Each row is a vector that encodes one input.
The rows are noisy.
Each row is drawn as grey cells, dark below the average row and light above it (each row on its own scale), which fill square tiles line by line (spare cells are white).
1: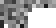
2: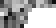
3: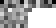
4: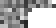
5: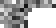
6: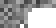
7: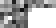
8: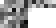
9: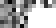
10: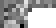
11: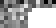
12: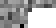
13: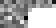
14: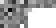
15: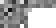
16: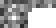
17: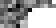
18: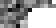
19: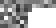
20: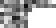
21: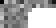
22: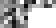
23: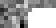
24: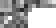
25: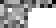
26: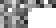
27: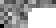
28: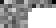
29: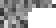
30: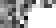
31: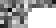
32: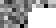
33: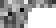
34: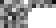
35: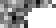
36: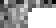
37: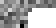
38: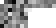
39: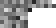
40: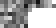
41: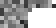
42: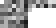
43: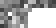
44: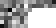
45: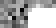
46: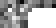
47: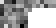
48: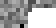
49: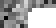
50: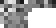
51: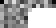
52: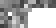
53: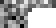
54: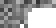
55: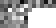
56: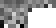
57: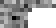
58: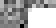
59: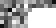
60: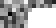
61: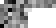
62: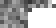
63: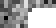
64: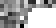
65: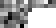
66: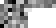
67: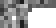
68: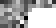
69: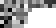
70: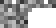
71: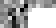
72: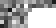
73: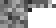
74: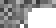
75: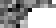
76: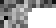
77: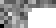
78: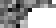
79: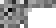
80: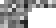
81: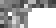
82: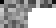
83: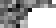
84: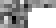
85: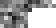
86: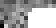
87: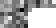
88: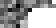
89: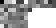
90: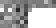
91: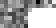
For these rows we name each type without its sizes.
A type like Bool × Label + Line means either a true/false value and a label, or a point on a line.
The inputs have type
List(Line).
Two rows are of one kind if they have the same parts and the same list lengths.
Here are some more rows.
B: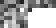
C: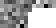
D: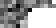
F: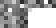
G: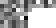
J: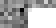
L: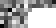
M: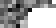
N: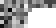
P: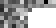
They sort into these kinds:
B, C, F, J
D, M
G, P
L, N

